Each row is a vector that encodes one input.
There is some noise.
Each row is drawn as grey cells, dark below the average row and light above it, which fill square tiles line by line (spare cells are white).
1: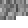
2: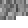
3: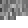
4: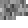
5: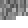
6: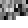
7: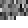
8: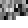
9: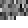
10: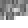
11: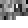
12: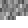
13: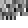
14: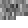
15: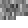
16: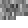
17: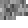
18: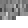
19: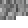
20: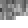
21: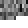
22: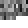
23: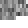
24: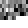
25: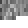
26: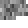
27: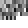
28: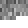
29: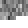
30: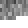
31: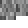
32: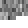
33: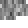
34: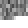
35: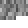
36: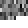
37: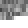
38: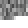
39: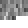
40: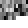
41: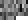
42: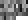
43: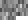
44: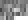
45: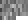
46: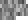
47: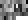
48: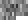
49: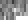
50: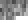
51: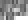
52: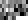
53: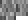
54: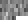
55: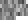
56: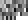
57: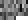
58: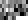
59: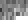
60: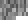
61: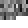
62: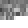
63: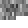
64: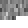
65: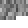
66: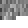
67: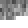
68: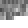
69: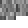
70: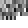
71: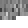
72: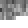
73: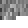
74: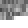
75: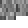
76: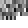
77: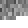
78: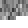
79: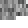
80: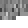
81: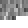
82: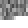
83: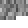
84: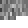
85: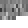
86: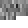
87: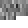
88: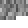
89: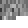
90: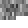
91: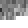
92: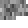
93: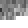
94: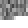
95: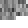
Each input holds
either a point on a 6-point line, or a list of up to two points on a 7-point line.
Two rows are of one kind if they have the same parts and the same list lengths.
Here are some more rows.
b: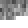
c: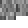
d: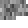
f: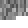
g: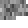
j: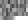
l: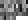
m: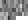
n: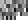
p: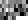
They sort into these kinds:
b, m
c, d, f, g, j
l, p
n

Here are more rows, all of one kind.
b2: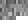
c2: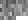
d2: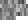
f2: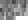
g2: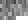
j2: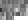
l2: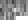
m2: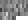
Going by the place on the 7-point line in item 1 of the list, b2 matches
c2 and g2.
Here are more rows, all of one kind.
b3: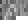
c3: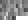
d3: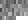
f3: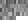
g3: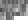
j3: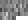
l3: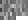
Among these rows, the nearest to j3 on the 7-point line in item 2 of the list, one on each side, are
b3 and f3.
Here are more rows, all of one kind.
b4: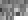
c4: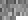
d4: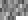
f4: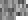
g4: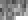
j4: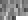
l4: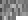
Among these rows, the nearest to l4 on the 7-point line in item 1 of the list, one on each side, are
c4 and j4.
